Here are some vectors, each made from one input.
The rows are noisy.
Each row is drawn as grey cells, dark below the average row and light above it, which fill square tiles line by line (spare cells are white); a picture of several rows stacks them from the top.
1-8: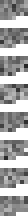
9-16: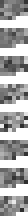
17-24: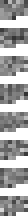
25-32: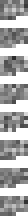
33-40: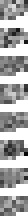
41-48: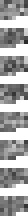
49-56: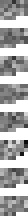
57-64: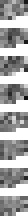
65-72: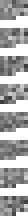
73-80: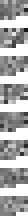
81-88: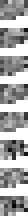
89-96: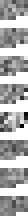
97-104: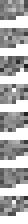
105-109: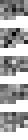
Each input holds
a point on a 7-point line, together with either one of 6 labels, or a point on a 4-point line.
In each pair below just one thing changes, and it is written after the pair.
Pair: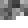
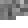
the place on the 7-point line
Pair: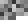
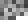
the place on the 7-point line
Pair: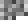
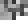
the label
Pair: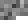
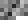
the place on the 7-point line
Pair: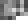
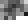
the label
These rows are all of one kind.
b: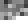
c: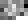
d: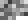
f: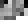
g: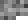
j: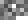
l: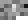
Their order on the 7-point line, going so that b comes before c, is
b, f, g, c, l, j, d.
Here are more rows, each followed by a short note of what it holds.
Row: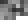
a point on a 4-point line and a point on a 7-point line
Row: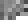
a point on a 4-point line and a point on a 7-point line
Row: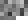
one of 6 labels and a point on a 7-point line
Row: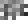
one of 6 labels and a point on a 7-point line
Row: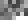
a point on a 4-point line and a point on a 7-point line
